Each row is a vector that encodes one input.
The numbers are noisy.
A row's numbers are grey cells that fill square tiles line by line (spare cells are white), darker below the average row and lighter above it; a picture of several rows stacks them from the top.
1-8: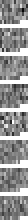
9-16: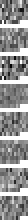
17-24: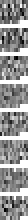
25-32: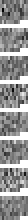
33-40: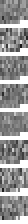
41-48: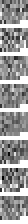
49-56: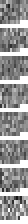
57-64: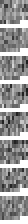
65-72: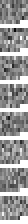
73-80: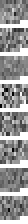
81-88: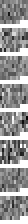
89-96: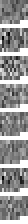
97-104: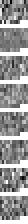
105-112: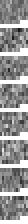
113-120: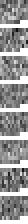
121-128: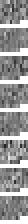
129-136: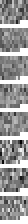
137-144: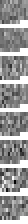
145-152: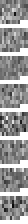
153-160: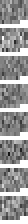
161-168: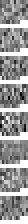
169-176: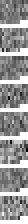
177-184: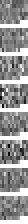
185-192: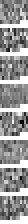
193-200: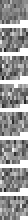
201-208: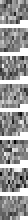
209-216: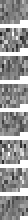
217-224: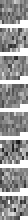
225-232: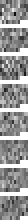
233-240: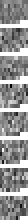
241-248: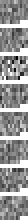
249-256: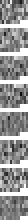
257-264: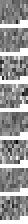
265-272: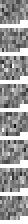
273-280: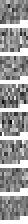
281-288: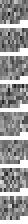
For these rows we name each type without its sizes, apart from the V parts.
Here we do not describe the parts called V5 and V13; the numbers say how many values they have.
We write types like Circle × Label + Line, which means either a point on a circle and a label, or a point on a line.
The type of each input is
Bool × (Line + V5) + V13.
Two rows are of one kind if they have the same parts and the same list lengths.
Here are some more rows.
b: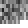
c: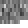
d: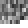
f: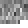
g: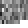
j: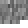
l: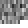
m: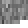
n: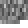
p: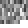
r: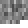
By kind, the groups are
b, c, d, l, r
f, p
g, j, m, n

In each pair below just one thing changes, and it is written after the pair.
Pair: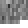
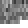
the value of V5
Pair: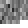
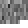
the value of V5
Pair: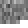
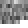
the value of V5
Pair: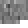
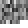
the true/false value
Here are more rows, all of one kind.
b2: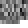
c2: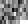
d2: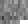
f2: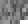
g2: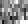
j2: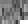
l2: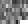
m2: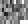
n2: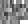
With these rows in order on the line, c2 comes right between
b2 and f2.
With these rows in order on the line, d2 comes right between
l2 and n2.
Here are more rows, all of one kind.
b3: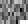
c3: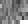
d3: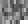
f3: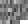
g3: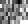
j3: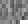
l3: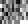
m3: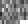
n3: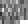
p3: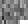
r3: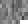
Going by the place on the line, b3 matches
g3, l3 and p3.
